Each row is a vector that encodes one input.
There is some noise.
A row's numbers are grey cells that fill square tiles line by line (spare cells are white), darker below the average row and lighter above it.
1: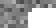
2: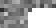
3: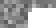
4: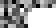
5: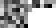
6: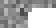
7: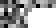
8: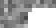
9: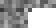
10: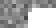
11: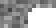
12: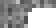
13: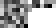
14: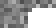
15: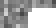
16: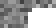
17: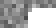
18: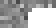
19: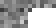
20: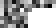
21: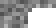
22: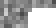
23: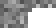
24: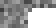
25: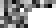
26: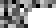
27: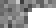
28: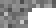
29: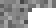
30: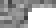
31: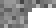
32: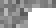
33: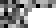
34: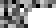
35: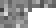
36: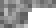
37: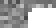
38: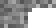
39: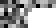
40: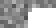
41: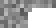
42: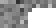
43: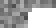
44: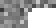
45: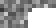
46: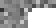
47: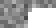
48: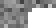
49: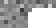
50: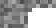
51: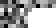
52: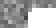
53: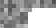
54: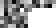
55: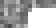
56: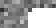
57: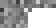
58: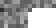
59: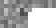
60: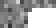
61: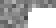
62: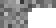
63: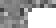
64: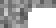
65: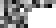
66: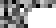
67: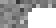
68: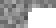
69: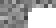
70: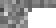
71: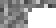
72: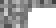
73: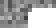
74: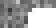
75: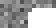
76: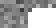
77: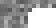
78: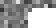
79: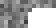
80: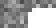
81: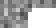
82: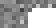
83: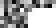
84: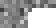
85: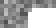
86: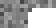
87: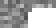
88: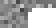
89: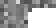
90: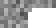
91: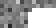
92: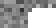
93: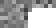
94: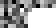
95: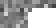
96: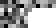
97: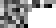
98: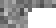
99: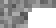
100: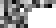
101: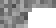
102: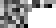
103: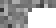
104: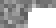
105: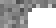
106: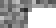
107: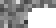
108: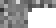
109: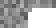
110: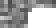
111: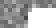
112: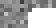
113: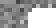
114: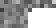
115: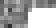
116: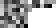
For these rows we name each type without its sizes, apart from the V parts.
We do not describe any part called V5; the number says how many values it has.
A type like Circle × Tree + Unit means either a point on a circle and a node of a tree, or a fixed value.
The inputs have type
Circle × Circle × (Circle + V5) + Line.
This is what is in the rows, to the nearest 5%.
About 80% of them hold a point on each of two circles, together with either a point on a circle, or a value of V5. The rest hold a point on a line.
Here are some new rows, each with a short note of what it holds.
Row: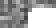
a point on each of two circles and a value of V5
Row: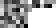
a point on a line
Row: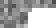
a point on each of two circles and a value of V5
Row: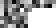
a point on a line
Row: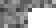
a point on each of three circles
